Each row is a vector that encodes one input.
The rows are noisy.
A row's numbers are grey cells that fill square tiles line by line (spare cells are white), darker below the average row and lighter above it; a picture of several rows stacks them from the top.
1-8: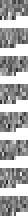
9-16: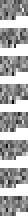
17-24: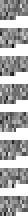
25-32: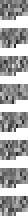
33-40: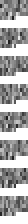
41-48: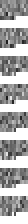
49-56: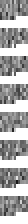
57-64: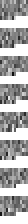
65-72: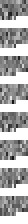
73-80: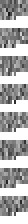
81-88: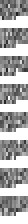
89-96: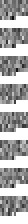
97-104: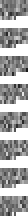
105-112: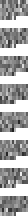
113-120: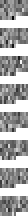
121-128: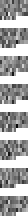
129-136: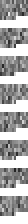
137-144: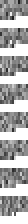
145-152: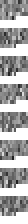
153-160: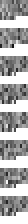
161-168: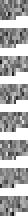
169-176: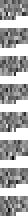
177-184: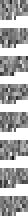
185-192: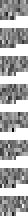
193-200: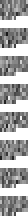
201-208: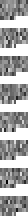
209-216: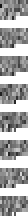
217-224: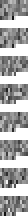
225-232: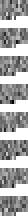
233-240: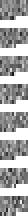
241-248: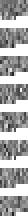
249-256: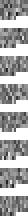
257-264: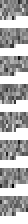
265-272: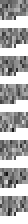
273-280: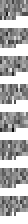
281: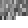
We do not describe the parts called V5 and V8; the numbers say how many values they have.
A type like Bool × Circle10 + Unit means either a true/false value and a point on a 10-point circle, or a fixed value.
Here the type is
Circle10 × (Tree10 + Unit) + Circle13 × V5 × V8.
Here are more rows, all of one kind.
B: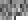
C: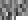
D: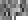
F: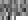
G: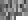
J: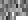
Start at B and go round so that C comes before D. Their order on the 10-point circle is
B, F, C, D, J, G.
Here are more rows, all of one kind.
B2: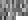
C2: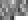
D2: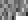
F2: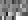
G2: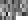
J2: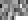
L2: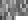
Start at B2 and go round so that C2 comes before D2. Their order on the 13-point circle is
B2, L2, C2, J2, D2, F2, G2.
